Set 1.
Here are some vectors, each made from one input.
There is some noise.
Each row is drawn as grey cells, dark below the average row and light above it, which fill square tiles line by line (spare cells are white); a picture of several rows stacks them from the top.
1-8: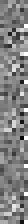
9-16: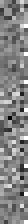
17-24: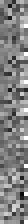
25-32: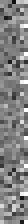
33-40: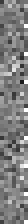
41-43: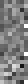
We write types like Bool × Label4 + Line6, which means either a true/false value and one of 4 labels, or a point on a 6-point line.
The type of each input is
Line4.
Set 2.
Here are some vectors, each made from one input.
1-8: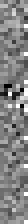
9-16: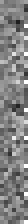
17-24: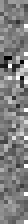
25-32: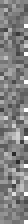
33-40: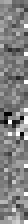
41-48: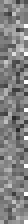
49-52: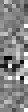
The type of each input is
Tree9 + Unit.
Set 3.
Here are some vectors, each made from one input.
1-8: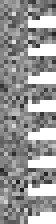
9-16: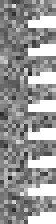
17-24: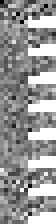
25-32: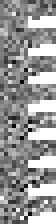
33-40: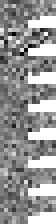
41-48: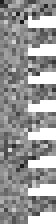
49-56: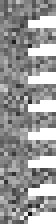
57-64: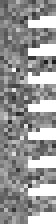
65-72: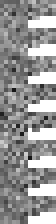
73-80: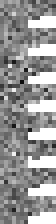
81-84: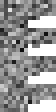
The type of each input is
Bool × Bool × Bool.
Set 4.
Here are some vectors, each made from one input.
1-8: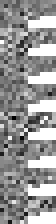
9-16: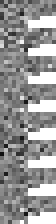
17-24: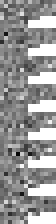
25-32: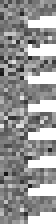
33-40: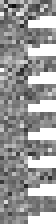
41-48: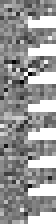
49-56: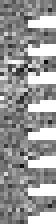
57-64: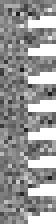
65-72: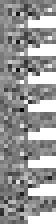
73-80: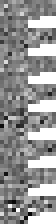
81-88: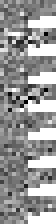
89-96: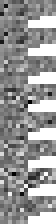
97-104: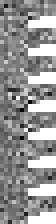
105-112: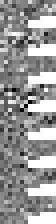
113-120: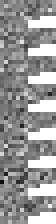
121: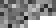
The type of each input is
Bool × Bool × Bool + Unit.
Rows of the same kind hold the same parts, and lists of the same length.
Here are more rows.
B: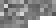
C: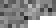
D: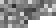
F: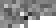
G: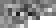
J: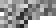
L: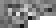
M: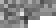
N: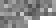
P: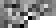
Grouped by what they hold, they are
B, C, D, F, G, L, M, N, P
J

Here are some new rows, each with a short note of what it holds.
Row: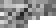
a fixed value
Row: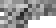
a fixed value
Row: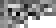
three true/false values
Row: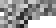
a fixed value
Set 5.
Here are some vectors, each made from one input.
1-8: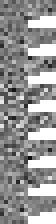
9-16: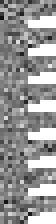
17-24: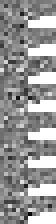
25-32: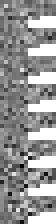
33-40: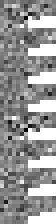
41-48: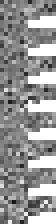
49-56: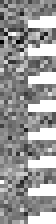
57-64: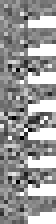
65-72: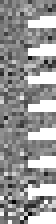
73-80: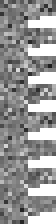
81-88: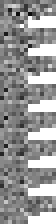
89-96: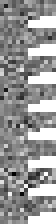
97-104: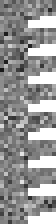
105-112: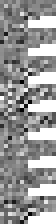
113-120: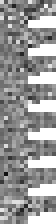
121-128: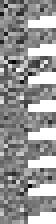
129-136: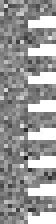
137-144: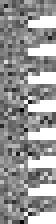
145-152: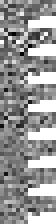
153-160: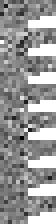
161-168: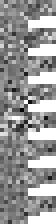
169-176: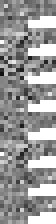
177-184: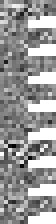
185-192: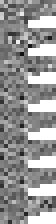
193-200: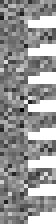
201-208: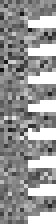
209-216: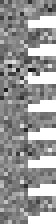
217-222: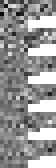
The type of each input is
Bool × Bool × Bool + Unit.
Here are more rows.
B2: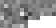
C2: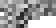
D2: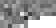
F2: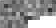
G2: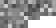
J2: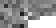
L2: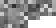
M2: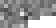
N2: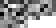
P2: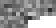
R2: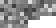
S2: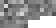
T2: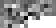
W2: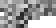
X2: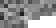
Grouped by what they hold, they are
B2, D2, F2, G2, J2, L2, M2, N2, P2, R2, S2, T2, X2
C2, W2

